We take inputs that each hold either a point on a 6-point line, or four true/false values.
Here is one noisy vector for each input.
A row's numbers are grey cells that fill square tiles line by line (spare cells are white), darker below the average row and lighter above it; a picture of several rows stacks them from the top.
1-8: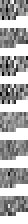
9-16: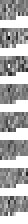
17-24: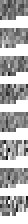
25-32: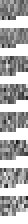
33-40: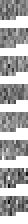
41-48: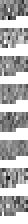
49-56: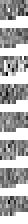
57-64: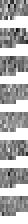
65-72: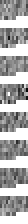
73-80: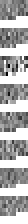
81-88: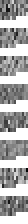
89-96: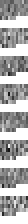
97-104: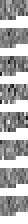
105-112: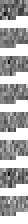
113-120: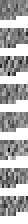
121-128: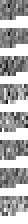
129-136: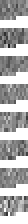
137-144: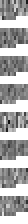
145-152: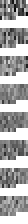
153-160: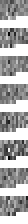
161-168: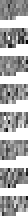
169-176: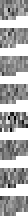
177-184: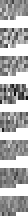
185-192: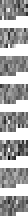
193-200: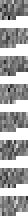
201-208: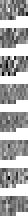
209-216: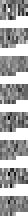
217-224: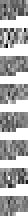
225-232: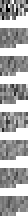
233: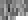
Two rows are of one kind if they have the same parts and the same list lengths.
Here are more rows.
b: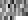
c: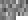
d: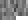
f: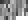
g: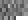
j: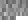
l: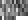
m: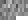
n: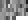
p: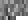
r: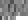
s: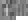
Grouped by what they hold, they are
b, c, d, g, j, m, p, r, s
f, l, n

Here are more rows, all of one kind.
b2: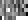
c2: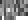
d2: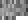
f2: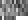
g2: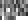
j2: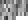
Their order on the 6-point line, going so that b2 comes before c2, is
b2, j2, c2, g2, d2, f2.
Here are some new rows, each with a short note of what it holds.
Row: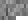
four true/false values
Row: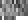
a point on a 6-point line
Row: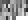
a point on a 6-point line
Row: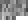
a point on a 6-point line
